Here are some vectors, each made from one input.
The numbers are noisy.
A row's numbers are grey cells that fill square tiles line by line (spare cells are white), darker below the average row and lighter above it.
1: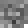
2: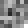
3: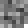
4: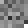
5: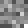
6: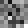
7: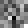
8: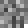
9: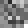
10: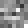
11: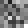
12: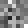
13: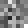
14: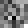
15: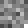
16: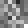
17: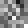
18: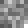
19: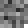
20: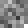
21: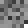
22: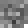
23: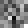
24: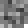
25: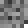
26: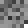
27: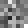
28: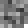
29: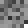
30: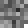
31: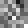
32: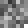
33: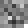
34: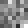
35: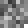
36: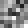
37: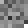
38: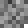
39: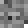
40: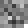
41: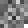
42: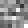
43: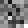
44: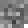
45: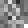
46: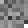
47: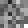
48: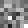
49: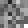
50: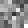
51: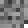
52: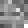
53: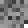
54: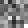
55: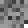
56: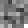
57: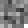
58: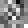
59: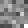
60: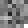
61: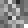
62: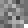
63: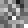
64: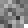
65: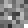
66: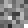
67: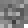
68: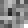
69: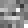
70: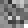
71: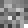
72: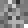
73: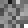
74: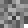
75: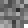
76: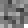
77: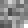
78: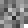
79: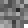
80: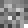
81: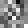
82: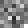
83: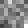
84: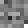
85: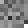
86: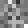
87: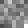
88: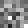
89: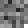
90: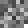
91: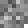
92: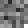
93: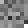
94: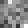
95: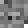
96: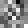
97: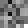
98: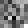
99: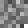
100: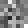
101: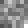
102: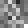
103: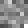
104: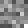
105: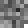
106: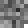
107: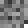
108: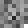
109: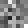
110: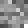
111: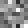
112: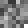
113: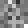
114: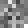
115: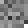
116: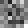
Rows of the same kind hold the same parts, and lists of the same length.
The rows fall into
4 kinds.
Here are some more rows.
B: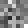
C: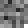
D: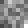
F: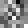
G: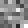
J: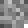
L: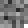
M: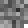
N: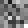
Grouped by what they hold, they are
B, F
C, L, M
D, G, J
N

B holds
a node of an 8-node tree.
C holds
three true/false values.
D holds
a node of a 7-node tree and a node of an 8-node tree.
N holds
a node of a 7-node tree and three true/false values.
